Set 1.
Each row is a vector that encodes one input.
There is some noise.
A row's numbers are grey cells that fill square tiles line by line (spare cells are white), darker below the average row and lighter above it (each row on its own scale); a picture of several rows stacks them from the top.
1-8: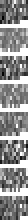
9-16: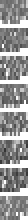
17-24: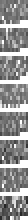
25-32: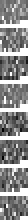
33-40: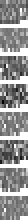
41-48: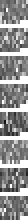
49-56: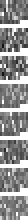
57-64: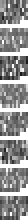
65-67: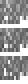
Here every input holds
one of 5 labels.
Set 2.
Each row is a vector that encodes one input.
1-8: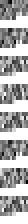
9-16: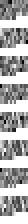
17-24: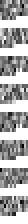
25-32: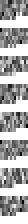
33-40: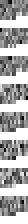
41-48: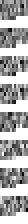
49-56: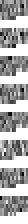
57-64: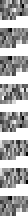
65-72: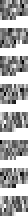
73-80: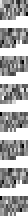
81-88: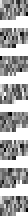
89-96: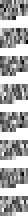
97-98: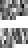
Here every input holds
a point on a 9-point circle.
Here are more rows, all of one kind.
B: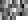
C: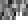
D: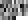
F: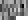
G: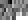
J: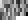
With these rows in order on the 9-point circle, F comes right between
B and D.
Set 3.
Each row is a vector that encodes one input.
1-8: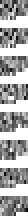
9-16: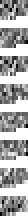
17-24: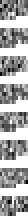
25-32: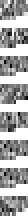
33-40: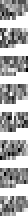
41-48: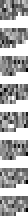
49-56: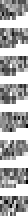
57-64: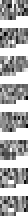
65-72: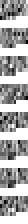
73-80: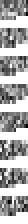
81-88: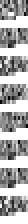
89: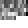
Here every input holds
a point on a 17-point line.
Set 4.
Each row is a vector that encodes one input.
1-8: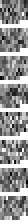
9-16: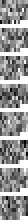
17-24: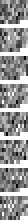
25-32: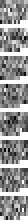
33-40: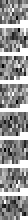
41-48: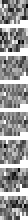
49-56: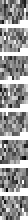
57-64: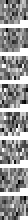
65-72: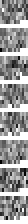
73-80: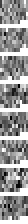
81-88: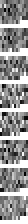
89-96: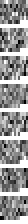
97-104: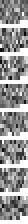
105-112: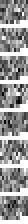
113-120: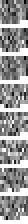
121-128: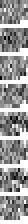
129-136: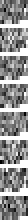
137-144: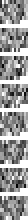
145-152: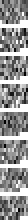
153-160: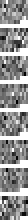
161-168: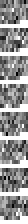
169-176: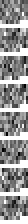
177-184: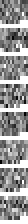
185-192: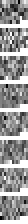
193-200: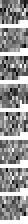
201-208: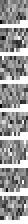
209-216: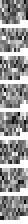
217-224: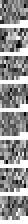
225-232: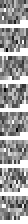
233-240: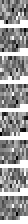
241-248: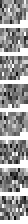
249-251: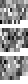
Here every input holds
one of 5 labels.
